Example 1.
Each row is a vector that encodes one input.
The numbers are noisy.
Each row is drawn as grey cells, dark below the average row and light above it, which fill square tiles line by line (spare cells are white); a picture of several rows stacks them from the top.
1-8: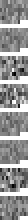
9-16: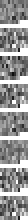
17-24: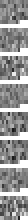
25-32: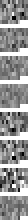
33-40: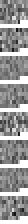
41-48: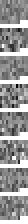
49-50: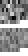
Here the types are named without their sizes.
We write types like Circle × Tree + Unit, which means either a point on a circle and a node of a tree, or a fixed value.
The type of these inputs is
Line.
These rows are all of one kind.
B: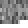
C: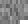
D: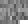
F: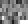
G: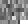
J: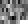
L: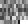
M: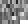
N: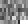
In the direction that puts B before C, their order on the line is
J, F, B, D, C, M, G, N, L.
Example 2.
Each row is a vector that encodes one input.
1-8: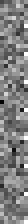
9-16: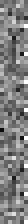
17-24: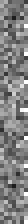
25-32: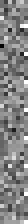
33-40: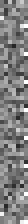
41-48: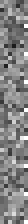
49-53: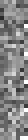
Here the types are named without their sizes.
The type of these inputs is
Bool × Bool × Bool × Bool.
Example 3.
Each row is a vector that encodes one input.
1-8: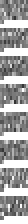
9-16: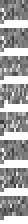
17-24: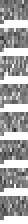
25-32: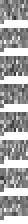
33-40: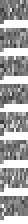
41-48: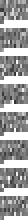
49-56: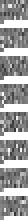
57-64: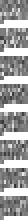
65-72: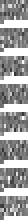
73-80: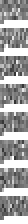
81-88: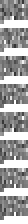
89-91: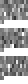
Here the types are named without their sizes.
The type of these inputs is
Bool × Bool × Bool × Bool.
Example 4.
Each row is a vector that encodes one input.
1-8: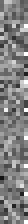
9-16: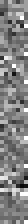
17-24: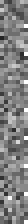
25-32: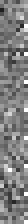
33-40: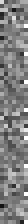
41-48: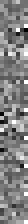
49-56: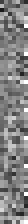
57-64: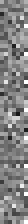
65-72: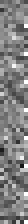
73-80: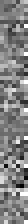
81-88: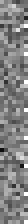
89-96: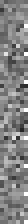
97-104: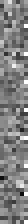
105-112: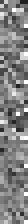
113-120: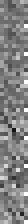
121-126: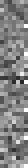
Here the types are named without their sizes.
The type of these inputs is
Circle.
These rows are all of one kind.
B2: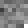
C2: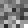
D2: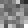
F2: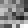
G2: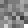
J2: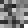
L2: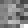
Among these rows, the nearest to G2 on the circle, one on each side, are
J2 and L2.
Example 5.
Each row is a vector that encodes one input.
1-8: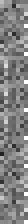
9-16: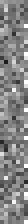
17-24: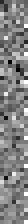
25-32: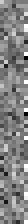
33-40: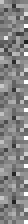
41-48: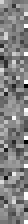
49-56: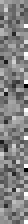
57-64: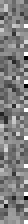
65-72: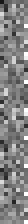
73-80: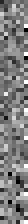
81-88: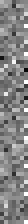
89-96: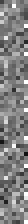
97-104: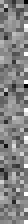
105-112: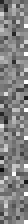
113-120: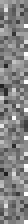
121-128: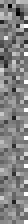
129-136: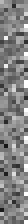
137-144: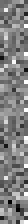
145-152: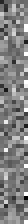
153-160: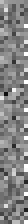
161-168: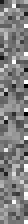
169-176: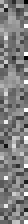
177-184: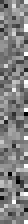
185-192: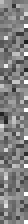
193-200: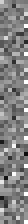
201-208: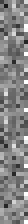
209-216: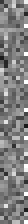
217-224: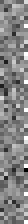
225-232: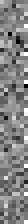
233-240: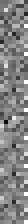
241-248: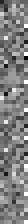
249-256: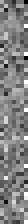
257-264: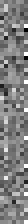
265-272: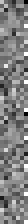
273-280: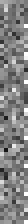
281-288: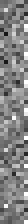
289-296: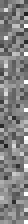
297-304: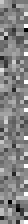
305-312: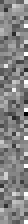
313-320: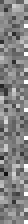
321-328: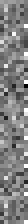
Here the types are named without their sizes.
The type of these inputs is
Bool × Bool × Bool × Bool + Unit.
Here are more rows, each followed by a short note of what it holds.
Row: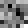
a fixed value
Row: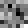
a fixed value
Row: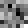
a fixed value
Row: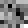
a fixed value
